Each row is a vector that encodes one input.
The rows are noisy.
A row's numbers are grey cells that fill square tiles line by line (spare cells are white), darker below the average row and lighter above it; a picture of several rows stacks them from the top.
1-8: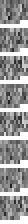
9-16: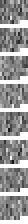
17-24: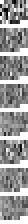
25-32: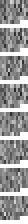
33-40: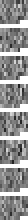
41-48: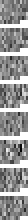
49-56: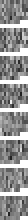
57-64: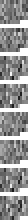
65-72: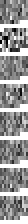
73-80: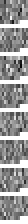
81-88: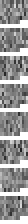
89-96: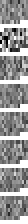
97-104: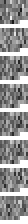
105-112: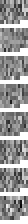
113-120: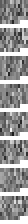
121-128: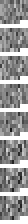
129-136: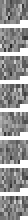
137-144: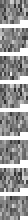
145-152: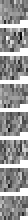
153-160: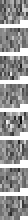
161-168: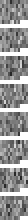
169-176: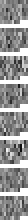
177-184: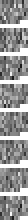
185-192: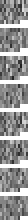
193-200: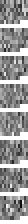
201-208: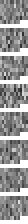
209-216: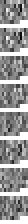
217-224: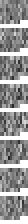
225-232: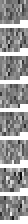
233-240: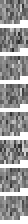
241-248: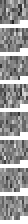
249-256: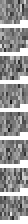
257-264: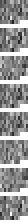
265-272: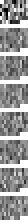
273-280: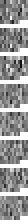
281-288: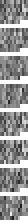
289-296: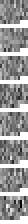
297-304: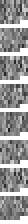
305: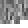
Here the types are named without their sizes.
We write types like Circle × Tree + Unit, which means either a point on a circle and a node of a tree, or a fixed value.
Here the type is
List(Line).
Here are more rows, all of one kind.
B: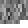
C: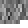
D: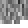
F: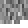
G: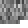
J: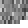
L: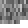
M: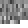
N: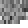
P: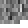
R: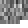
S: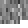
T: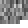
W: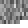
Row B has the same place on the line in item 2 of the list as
C, G and S.
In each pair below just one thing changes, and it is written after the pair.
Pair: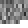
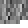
the place on the line in item 2 of the list
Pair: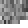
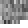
the place on the line in item 2 of the list
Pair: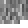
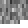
the place on the line in item 1 of the list
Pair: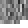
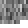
the place on the line in item 2 of the list
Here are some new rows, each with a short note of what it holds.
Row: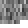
a list of two items
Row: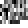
the empty list
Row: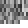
a list of one item
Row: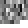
a list of one item
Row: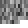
a list of one item
